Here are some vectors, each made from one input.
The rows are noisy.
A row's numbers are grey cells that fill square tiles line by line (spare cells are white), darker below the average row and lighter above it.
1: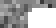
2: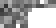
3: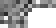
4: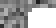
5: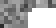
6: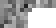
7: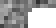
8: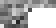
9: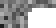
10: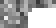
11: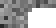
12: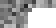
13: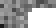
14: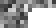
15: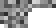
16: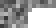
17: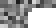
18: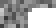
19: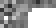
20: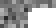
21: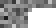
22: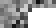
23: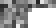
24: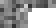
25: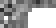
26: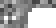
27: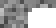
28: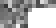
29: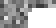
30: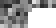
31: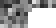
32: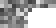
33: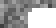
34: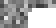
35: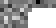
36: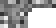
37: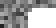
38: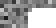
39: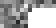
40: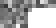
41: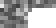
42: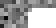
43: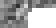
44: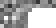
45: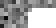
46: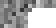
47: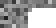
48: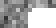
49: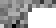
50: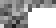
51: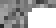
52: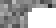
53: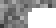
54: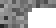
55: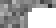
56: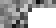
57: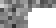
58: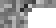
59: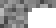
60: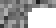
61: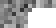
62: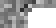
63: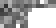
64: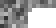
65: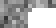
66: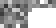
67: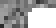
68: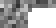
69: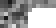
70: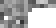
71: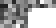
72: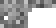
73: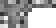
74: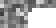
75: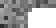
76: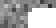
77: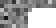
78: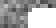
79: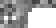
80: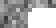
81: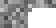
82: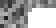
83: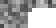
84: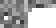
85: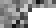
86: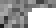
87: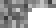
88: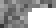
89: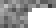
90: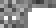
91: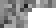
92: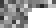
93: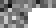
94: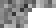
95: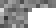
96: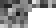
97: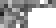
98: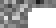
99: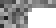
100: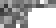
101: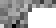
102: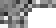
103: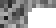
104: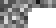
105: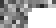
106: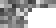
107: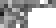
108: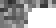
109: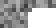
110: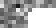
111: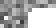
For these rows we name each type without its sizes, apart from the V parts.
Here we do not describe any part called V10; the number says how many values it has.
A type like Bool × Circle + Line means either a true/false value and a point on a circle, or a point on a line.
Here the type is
(Label + Line) × V10.
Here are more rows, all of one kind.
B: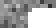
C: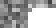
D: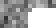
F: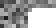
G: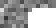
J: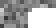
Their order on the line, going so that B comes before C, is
G, B, D, J, F, C.
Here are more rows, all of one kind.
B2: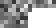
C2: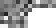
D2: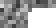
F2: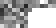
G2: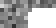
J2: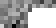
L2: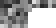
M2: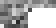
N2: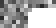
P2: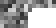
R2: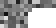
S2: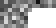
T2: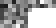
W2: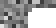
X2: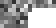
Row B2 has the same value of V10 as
N2, S2, T2 and X2.
